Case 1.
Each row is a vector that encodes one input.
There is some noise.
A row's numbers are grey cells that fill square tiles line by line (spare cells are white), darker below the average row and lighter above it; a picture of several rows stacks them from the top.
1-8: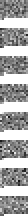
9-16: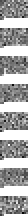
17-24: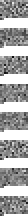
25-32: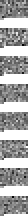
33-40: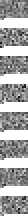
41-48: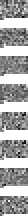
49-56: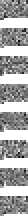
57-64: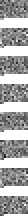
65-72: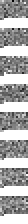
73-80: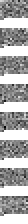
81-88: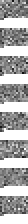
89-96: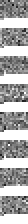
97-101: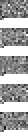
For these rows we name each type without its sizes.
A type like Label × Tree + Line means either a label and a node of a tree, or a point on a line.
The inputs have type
Circle × (Tree + Unit).
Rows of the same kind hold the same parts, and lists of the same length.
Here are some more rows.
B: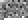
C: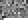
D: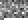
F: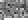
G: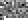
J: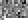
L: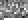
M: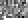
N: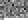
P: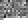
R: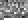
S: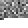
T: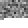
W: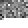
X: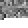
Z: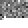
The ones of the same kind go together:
B, C, F, G, N, P, S, T, W, X, Z
D, J, L, M, R

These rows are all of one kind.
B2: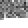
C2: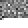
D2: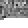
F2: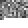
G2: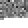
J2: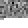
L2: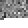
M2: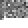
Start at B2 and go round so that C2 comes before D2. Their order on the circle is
B2, M2, F2, C2, L2, D2, J2, G2.
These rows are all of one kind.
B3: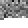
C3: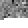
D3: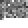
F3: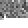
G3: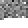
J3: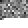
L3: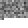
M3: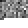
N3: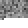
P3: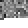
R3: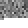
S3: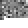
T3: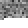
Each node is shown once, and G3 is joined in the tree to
B3 and T3.
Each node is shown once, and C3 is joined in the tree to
N3 and T3.
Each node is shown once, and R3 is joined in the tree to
F3 and N3.
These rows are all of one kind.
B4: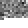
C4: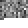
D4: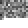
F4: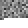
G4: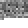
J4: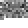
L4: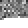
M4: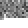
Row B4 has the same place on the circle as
J4 and M4.
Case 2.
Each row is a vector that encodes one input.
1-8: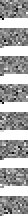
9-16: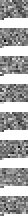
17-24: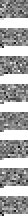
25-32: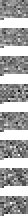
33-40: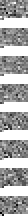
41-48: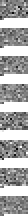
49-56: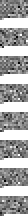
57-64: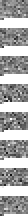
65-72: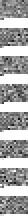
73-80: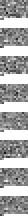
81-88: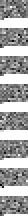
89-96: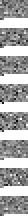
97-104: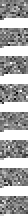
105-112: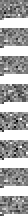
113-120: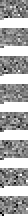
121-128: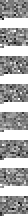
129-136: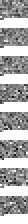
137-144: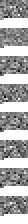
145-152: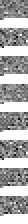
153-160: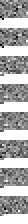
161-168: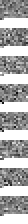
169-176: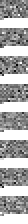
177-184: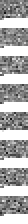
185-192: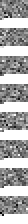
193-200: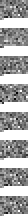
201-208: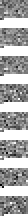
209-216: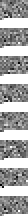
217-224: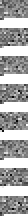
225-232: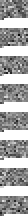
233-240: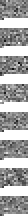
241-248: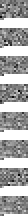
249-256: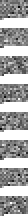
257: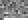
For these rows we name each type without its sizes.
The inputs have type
Circle + Tree.
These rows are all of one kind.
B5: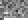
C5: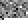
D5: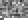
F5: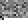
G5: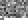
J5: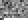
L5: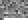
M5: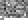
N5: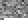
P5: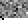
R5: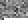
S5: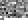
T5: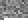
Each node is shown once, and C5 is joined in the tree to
P5.
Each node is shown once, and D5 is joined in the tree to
J5.
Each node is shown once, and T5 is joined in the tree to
L5, N5 and R5.
